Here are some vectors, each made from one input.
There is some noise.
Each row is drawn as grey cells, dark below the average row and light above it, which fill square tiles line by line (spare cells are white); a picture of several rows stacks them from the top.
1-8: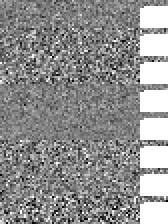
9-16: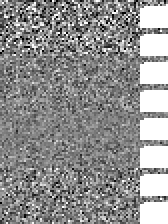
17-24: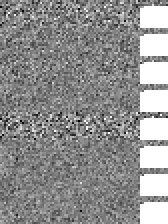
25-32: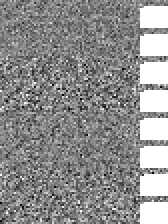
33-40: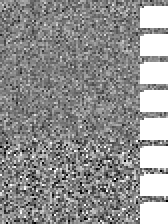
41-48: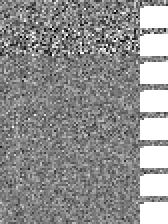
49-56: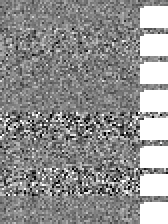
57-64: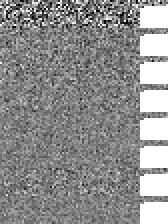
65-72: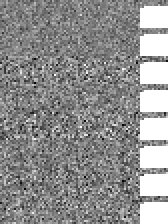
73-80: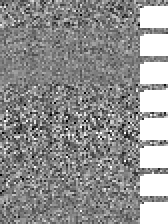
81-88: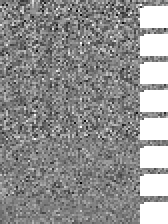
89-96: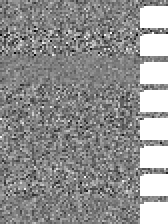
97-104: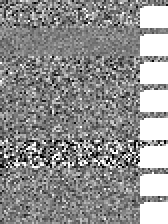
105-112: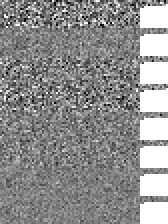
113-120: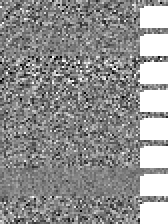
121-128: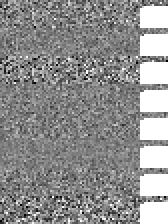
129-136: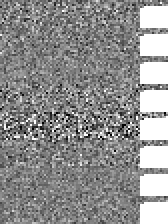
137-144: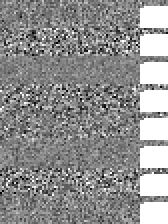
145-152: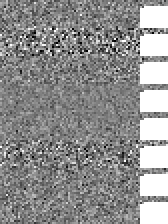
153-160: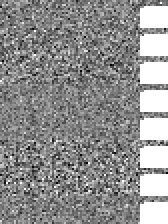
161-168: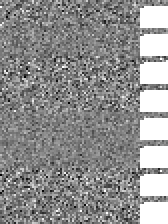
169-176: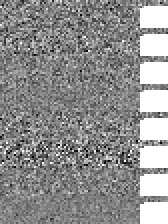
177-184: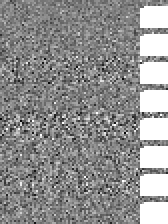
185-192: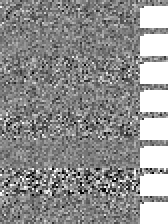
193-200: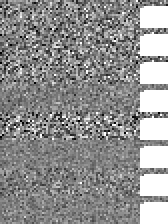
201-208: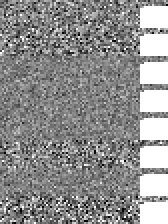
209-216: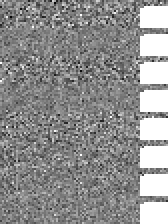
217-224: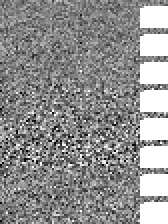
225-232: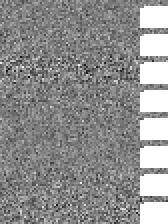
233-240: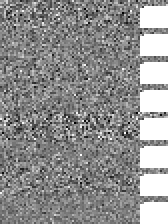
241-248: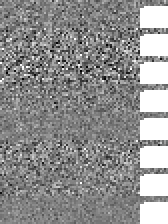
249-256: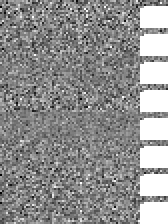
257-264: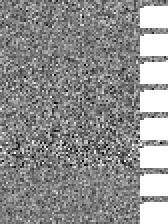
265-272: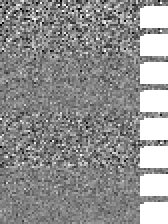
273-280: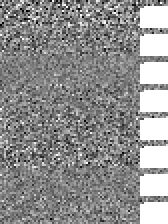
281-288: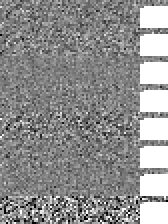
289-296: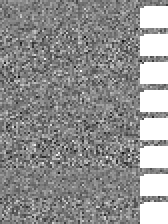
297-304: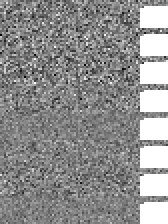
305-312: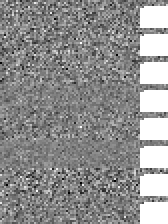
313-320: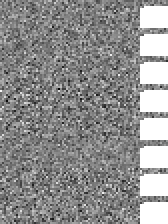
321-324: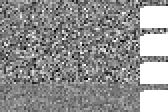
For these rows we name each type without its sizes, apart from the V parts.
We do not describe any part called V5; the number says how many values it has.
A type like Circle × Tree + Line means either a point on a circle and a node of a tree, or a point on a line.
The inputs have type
Bool × (Tree + Unit) + Line × V5.
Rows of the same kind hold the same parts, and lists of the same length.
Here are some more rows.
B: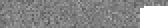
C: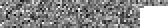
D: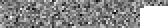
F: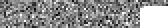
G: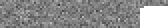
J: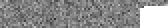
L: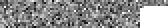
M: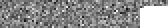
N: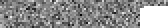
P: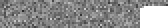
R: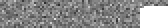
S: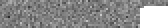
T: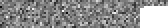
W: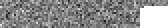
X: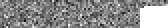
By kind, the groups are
B, C, F, G, P, R, T, W
D, J, L, M, N, X
S

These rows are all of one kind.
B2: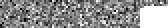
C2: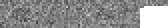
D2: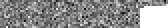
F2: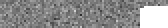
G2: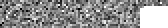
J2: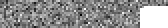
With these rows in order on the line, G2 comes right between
D2 and F2.
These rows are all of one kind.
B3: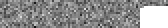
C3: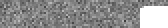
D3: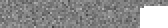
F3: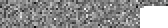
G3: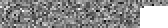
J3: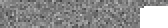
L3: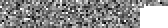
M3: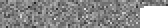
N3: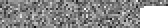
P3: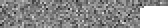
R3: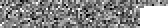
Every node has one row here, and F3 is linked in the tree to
C3 and G3.
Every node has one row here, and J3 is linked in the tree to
C3 and M3.
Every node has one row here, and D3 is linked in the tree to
C3 and N3.
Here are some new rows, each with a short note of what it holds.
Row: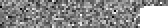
a true/false value
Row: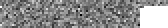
a point on a line and a value of V5
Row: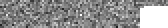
a node of a tree and a true/false value
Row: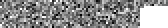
a true/false value
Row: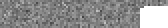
a point on a line and a value of V5
